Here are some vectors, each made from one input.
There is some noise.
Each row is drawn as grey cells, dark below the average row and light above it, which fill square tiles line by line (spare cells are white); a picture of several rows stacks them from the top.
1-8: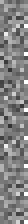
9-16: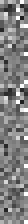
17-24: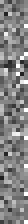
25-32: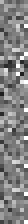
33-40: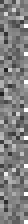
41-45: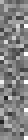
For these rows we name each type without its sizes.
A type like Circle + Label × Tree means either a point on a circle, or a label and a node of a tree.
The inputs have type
Bool × Label + Unit.
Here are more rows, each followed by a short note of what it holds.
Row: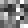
a fixed value
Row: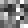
a fixed value
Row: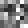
a fixed value
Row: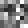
a fixed value
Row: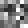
a fixed value
